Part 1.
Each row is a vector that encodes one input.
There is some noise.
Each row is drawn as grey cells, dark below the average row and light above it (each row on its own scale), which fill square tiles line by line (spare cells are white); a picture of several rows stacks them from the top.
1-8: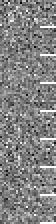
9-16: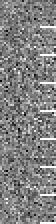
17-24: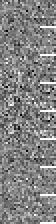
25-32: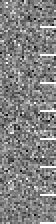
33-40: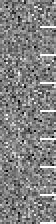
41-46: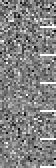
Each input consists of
a true/false value, together with either a point on a 6-point circle, or a fixed value.
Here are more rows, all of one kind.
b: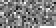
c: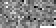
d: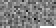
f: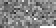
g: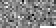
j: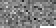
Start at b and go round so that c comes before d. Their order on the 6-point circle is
b, f, g, c, j, d.
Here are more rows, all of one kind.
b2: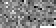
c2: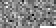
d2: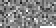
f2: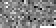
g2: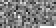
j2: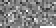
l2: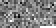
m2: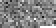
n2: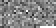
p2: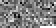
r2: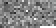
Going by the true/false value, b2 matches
c2, f2 and g2.
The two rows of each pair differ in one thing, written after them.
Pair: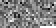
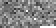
the place on the 6-point circle
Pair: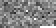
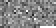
the place on the 6-point circle
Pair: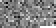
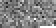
the place on the 6-point circle
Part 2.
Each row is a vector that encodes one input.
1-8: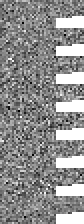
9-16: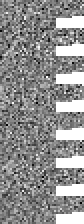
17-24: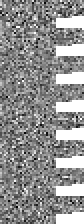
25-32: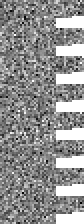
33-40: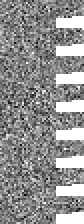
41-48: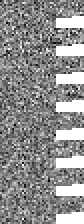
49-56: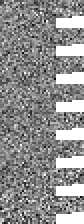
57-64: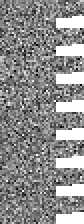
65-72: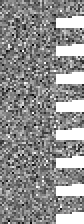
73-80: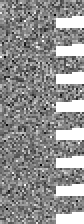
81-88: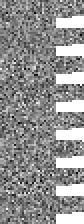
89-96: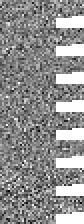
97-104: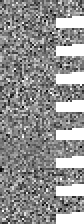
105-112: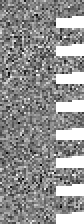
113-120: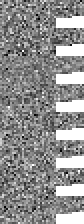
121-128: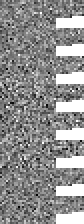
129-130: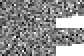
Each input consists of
a true/false value, together with either a fixed value, or a node of a 16-node tree.
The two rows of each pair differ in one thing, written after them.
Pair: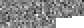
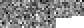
the node of the tree
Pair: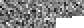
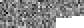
the node of the tree
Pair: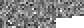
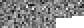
the true/false value
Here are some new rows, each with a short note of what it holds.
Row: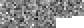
a true/false value
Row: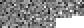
a node of a 16-node tree and a true/false value
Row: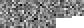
a true/false value
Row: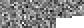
a node of a 16-node tree and a true/false value
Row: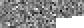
a node of a 16-node tree and a true/false value
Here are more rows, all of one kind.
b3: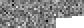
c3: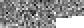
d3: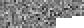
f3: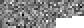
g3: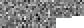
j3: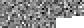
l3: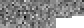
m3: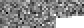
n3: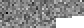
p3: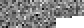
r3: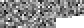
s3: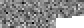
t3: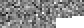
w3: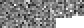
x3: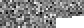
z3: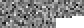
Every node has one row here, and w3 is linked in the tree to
m3 and p3.
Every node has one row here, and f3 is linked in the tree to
l3.
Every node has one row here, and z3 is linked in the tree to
p3.
